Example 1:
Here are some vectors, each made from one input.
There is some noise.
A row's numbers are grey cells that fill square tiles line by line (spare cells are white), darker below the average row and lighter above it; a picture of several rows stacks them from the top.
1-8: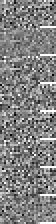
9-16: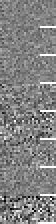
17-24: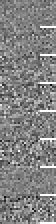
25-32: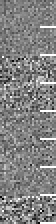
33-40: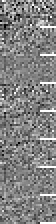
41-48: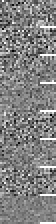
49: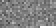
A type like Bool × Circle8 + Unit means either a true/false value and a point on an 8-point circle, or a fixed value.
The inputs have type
Line5.
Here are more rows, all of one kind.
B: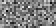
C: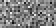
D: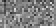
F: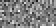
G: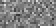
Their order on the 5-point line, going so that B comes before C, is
B, C, G, D, F.
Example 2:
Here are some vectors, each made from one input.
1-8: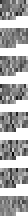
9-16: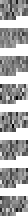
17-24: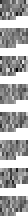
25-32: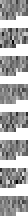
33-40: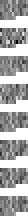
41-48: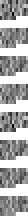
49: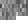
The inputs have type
Line10.
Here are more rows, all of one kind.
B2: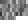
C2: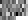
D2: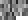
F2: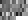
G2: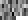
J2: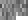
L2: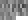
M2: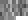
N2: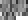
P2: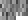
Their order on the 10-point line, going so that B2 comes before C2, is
G2, D2, N2, P2, J2, L2, M2, B2, F2, C2.
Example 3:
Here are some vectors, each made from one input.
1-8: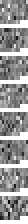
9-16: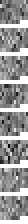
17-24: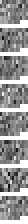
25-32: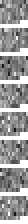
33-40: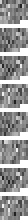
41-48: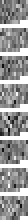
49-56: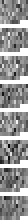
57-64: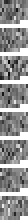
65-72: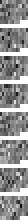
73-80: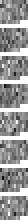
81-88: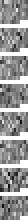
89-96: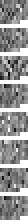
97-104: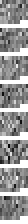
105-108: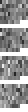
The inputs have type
Bool × Bool × Bool × Bool + Unit.
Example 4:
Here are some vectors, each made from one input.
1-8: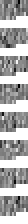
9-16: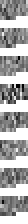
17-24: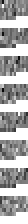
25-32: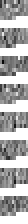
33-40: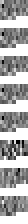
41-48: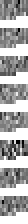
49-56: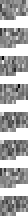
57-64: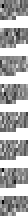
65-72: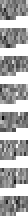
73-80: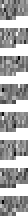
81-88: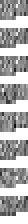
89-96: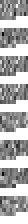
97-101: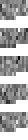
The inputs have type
Circle17 + Unit.
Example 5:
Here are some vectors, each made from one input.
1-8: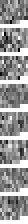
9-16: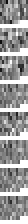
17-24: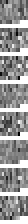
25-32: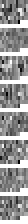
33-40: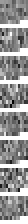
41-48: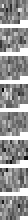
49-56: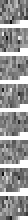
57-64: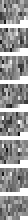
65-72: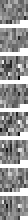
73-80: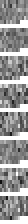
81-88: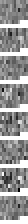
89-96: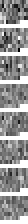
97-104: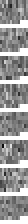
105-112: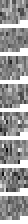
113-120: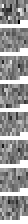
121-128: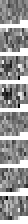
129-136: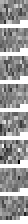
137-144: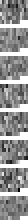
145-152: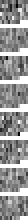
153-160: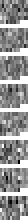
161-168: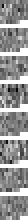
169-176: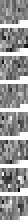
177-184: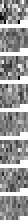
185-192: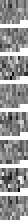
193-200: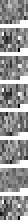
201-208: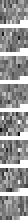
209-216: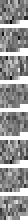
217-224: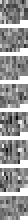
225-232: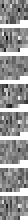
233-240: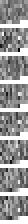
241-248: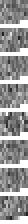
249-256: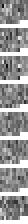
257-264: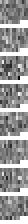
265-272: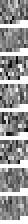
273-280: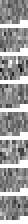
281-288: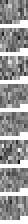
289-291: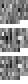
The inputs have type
Line9.
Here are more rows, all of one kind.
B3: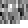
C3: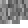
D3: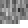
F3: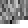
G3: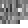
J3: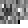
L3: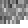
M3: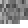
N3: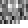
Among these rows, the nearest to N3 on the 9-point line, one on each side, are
B3 and F3.
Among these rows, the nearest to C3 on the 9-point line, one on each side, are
L3 and M3.
